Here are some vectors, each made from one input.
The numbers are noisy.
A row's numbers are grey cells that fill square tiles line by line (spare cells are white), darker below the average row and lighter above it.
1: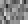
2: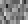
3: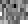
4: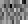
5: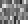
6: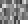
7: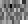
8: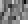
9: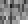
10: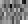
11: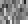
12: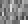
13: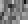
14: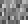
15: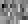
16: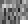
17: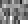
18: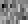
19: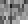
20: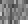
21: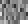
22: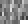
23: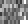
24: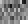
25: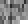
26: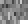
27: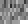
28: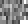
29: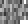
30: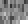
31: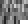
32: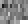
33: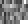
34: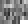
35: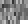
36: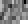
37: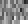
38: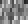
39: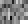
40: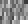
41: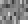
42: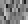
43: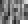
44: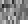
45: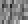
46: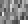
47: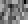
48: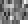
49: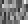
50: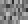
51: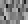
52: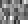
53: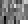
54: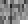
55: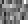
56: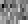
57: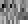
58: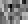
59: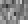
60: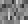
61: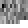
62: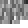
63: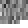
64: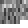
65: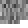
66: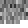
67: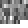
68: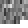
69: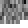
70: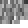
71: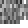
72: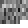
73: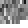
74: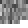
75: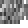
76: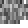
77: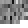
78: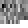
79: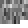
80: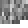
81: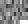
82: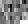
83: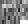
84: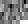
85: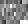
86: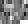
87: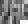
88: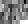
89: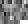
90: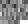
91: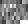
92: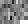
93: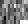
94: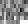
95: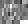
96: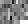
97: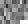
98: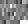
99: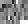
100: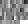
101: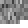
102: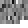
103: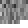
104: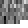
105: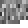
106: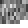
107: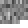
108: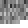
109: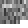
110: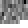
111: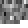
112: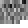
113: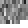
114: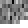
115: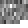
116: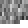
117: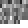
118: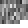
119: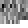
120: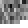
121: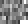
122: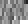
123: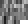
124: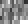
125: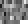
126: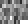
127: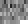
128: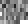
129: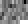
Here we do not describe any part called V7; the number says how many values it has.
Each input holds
a point on a 4-point line, together with either a node of a 9-node tree, or a value of V7.
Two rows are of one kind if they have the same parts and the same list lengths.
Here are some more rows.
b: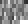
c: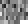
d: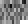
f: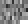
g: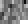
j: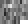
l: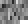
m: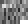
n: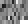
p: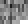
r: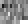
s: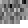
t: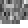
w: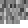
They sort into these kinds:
b, c, d, f, g, l, n, p, r, s, w
j, m, t

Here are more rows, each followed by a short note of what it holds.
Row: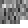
a point on a 4-point line and a value of V7
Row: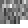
a point on a 4-point line and a value of V7
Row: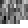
a point on a 4-point line and a value of V7
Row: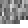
a point on a 4-point line and a value of V7
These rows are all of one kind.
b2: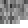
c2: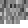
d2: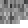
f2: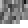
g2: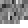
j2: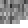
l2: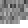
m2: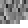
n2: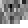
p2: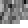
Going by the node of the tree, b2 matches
c2, d2, j2 and l2.
